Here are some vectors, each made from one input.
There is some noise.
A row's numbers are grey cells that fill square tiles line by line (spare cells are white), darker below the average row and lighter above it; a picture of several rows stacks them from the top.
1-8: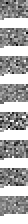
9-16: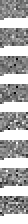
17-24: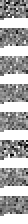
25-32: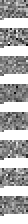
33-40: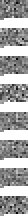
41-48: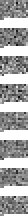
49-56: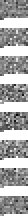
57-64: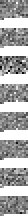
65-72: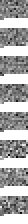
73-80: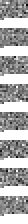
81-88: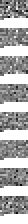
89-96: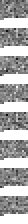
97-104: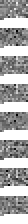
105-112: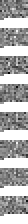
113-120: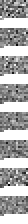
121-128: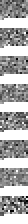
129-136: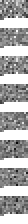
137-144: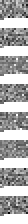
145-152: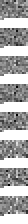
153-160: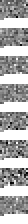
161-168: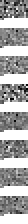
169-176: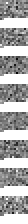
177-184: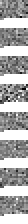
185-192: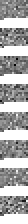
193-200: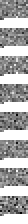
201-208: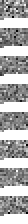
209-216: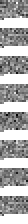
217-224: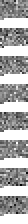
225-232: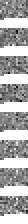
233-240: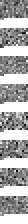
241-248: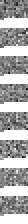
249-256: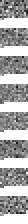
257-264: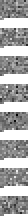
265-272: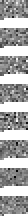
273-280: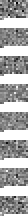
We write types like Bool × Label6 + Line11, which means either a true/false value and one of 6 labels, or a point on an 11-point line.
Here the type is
List2(Line10).
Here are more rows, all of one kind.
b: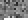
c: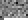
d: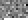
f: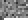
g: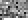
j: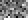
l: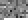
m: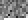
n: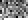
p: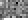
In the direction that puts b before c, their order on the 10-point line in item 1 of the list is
p, b, j, m, l, n, d, c, f, g.
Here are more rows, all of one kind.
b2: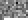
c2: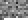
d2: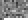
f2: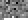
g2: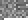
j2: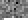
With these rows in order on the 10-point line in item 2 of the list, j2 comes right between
c2 and f2.
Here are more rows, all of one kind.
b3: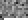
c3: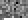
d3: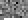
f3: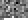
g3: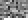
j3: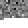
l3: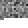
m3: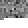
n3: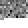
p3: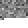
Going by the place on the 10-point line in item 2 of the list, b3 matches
c3, d3, l3 and m3.
